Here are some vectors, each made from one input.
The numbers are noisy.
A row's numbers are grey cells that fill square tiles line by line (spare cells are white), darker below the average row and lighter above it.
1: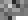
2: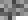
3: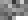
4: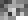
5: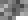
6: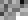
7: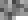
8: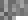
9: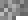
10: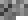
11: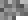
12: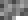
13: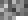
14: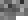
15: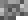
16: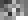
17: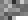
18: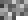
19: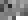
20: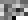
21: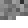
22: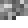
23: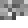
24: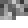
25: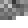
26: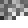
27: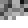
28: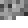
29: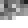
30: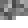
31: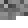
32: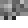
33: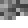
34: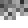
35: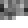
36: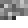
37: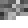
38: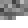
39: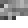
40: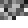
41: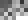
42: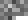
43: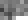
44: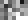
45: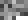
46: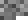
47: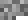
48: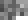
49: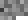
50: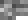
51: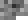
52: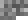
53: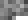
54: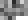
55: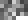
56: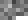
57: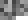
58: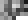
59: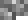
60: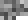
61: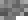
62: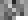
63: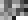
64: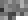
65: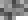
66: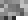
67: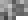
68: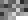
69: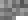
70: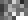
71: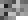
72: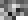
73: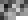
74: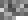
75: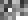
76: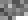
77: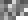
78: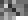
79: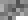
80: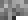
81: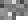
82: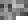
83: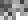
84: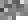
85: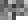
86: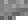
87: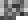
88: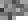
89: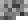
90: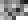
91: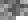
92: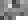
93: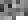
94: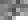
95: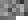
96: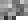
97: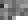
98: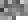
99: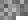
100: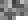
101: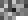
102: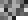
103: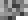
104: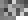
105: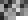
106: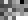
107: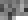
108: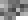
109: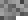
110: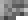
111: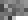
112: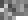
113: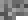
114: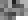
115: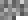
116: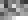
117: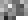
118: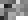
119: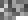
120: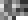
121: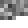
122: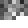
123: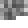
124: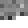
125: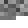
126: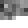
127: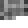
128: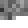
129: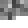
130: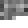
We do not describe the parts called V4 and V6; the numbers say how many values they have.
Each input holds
either one of 7 labels and four true/false values, or a value of V4 and a value of V6.
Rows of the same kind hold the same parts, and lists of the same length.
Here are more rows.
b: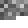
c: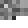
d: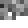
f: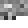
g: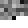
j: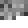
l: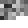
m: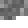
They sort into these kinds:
b, c, d, f, j, m
g, l

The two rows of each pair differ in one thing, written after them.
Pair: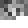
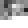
the value of V4
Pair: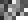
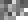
the value of V6
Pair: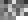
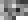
the value of V4
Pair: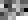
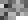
the value of V6
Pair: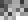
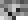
the value of V4
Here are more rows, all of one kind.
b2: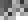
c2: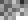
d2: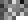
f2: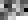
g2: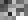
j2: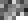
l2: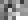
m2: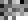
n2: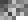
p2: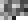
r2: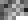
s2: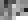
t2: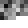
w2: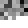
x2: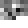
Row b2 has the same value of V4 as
c2, l2, m2 and w2.
